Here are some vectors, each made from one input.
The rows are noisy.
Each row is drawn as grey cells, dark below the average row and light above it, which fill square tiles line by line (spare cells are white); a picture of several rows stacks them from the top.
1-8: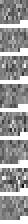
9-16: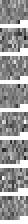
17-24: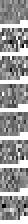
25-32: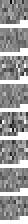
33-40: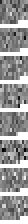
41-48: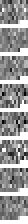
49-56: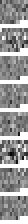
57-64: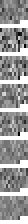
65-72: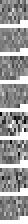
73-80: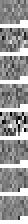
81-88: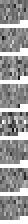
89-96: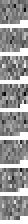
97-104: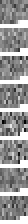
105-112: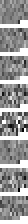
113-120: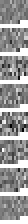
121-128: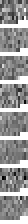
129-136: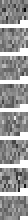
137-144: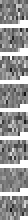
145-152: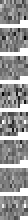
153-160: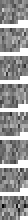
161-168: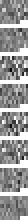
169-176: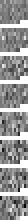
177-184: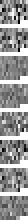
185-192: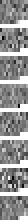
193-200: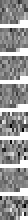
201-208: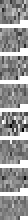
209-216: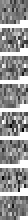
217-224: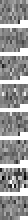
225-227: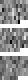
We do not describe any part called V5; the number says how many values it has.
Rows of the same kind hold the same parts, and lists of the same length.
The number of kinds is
2.
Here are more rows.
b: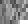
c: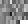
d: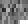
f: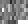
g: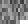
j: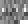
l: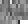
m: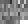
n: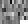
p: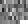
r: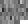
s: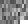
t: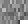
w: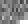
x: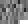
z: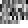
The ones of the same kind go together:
b, d, f, g, m, n, s, w, x, z
c, j, l, p, r, t

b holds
a point on a 12-point line and a value of V5.
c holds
a point on each of two 12-point lines.
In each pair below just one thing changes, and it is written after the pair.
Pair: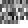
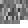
the value of V5
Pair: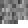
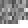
the place on the 12-point line
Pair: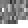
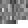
the place on the 12-point line
